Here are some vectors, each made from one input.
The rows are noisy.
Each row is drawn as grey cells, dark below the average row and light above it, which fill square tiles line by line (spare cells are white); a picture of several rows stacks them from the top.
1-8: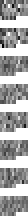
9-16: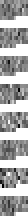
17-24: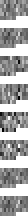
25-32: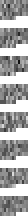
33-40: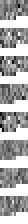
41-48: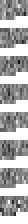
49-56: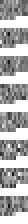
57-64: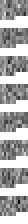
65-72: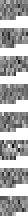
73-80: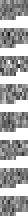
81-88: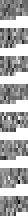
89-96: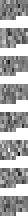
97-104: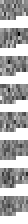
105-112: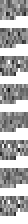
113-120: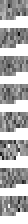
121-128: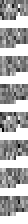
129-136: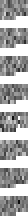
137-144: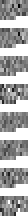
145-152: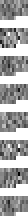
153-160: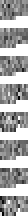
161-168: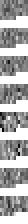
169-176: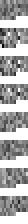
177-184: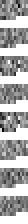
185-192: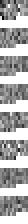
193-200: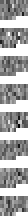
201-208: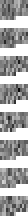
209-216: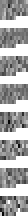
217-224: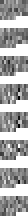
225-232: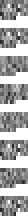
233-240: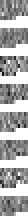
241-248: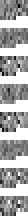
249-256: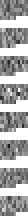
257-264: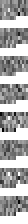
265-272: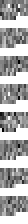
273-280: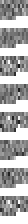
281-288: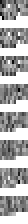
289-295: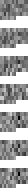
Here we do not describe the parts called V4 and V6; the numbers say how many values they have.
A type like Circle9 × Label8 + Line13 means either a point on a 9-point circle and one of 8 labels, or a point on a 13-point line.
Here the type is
Bool × Circle8 + (Circle11 + Unit) × (Line7 + V6) × V4.
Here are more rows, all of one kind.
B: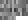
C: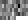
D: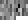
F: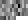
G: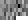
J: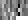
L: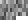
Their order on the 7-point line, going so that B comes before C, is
B, C, J, D, G, F, L.
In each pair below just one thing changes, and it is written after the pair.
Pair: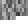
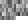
the place on the 7-point line
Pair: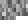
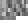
the place on the 7-point line
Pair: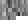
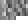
the place on the 11-point circle
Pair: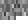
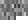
the place on the 7-point line
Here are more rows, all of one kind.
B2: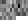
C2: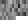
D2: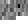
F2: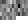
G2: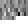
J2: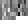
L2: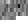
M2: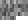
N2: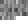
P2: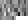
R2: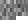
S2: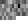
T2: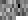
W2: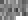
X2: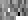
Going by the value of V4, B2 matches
C2, F2, S2 and T2.
